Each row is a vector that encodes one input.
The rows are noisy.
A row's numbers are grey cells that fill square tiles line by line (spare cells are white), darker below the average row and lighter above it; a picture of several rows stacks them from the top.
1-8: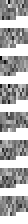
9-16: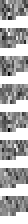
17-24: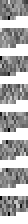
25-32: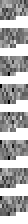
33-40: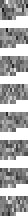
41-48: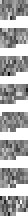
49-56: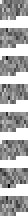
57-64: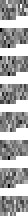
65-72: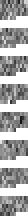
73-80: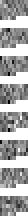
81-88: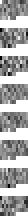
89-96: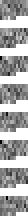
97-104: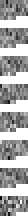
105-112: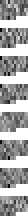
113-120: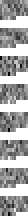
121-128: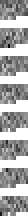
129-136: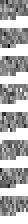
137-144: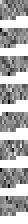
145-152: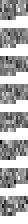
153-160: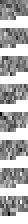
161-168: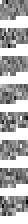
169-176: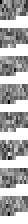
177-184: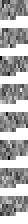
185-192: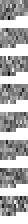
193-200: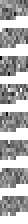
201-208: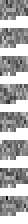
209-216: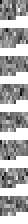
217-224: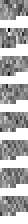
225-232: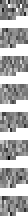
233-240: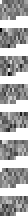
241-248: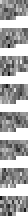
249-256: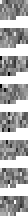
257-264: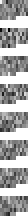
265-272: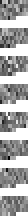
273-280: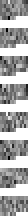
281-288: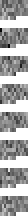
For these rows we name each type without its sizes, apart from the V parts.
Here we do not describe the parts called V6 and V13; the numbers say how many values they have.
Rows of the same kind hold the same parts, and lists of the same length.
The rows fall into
4 kinds.
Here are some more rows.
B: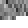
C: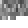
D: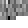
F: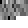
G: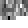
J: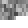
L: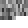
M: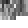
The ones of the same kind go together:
B, C
D, F, J
G, L
M

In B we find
a point on a line and four true/false values.
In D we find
four true/false values and a value of V6.
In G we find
a value of V6 and a value of V13.
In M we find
a point on a line and a value of V13.
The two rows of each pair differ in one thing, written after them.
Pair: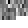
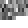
the value of V13
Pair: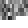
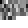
the value of V6
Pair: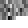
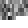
the value of V13
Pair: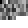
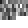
the value of V13
